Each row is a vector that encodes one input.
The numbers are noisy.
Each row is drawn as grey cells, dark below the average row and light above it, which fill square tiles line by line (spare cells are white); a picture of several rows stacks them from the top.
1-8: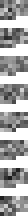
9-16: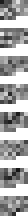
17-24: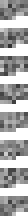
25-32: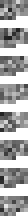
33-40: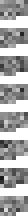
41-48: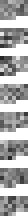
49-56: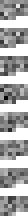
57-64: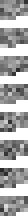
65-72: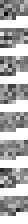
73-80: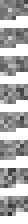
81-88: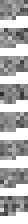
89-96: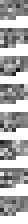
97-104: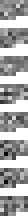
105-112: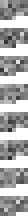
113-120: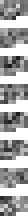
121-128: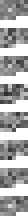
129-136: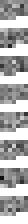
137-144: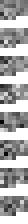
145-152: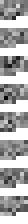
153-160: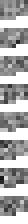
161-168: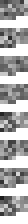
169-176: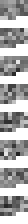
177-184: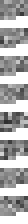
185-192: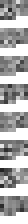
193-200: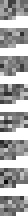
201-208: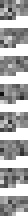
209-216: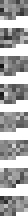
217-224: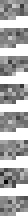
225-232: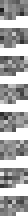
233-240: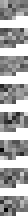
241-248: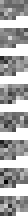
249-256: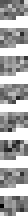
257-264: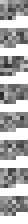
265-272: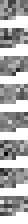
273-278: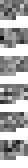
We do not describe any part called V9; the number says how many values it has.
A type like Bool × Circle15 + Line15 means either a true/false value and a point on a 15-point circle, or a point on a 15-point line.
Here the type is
Circle13 + Tree14 × V9.
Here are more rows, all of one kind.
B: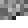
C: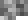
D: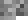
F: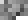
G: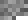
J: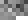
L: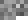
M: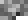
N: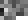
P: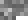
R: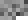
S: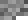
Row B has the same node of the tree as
G, L, R and S.
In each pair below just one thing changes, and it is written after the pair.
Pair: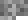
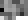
the value of V9
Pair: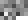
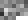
the value of V9
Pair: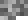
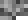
the value of V9
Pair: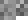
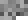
the value of V9
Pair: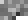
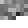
the node of the tree
